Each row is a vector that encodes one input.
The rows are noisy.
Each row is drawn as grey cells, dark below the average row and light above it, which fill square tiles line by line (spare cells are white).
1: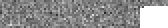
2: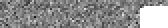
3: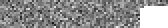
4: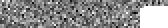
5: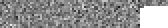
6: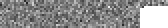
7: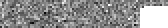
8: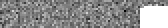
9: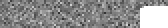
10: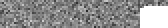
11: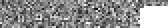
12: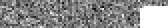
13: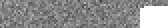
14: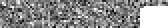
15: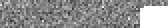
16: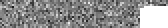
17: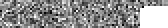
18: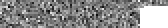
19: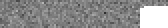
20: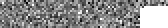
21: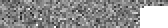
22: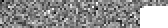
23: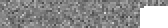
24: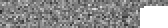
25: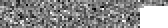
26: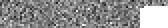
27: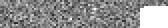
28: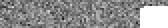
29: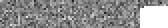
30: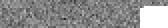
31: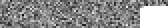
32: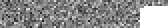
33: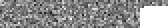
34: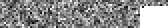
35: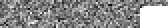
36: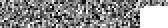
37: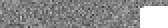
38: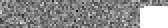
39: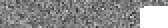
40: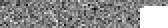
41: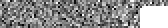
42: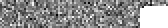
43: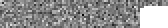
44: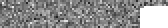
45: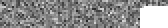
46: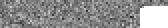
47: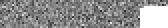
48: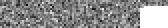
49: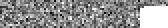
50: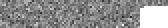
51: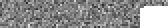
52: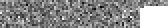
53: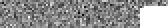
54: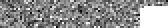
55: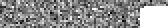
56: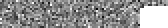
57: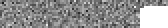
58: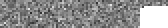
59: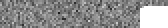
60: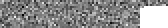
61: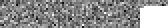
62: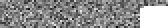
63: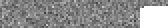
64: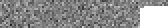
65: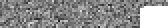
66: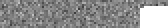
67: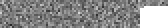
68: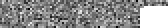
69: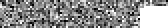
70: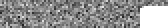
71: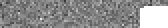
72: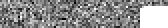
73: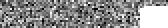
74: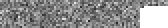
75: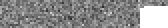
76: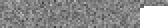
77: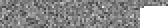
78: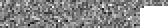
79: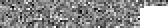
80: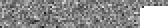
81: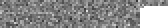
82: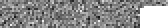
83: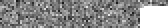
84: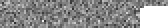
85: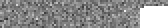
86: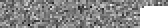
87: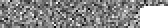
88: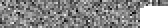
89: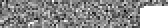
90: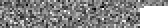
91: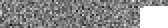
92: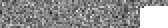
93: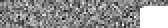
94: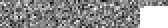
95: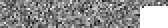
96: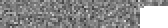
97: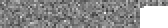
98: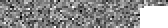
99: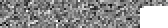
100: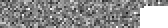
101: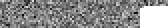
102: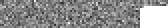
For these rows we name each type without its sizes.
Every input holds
a point on a line and a true/false value, together with either a fixed value, or a node of a tree.
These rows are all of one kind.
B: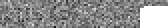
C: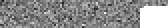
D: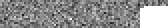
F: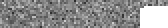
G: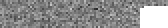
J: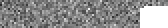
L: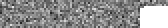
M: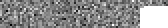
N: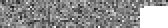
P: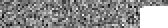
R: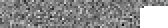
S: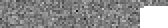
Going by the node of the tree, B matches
J, P, R and S.
